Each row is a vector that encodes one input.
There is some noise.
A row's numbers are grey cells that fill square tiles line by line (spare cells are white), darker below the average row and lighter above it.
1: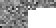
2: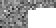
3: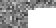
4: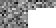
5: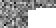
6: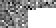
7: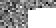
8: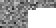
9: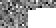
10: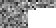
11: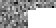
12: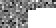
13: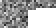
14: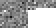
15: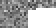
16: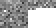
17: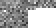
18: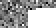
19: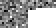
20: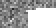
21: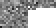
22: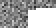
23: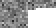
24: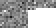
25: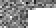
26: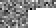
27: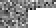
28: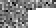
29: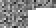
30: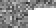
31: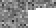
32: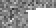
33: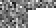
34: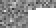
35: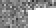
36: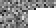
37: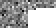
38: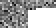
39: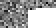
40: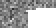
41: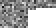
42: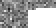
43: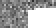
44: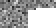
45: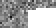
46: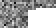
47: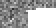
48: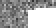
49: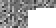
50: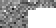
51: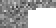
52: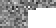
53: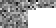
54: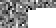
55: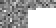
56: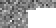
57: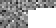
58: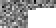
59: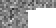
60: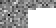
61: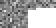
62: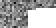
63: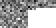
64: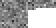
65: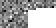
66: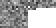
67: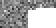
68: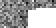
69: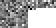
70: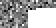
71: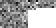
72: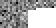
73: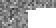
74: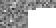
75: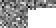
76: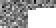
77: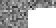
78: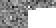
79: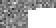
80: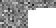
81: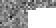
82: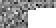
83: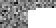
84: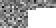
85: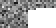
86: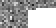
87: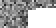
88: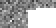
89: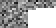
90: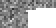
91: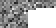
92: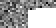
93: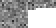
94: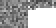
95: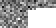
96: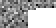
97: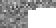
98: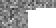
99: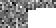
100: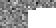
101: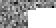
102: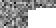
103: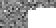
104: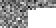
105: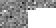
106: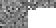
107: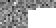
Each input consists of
one of 4 labels and a node of a 7-node tree, together with either a fixed value, or a node of a 7-node tree.
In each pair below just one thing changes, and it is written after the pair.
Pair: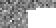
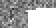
the node of the tree
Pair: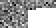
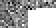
the node of the tree
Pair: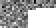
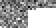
the node of the tree
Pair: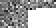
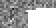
the label
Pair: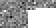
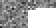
the node of the tree
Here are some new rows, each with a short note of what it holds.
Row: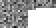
one of 4 labels and a node of a 7-node tree
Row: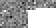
one of 4 labels and a node of a 7-node tree
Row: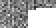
one of 4 labels and a node of each of two 7-node trees
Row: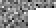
one of 4 labels and a node of each of two 7-node trees
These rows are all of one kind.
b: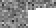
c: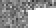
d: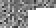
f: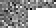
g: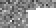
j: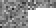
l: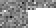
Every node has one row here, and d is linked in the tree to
c, f and j.
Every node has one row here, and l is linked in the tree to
j.
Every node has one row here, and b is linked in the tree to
c.
